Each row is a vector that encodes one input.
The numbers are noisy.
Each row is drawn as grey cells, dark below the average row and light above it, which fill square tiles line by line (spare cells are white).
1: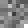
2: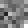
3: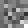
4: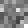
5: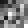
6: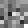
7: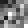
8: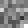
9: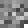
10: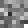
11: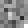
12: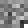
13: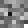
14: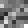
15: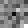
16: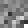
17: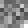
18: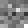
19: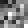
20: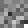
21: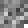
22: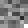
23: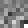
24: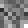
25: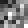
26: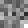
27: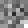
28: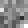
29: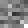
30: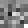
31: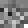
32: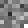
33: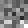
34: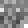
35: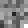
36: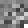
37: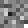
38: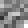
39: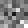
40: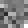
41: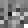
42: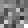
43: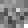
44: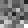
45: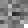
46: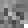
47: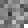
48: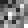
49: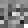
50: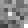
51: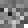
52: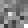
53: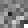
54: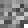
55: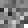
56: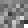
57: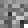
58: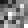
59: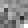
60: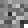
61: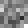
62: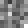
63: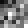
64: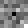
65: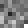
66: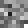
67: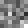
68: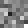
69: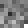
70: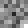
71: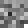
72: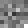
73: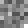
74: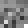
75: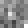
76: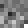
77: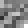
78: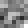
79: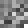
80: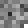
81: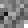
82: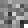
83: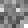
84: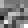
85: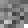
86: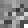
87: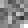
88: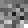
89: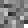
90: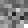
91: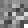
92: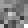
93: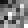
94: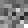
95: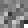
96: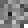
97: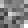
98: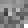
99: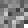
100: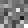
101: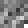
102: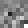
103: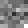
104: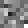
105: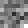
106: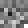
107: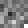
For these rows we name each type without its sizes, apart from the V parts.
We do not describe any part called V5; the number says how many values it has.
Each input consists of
a list of items, each a true/false value and a value of V5.
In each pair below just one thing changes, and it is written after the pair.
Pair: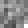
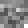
the true/false value in item 2 of the list
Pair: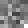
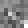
the true/false value in item 1 of the list
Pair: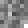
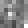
the true/false value in item 1 of the list
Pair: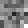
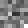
the value of V5 in item 1 of the list
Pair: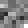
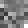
the value of V5 in item 2 of the list
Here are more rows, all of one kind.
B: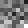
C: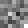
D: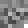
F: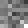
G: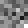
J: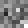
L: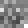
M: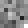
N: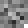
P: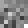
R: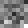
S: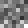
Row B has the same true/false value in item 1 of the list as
F, G and R.
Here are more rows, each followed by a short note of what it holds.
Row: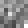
a list of two items
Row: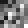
the empty list
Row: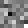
a list of one item
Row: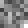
a list of two items
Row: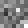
a list of two items
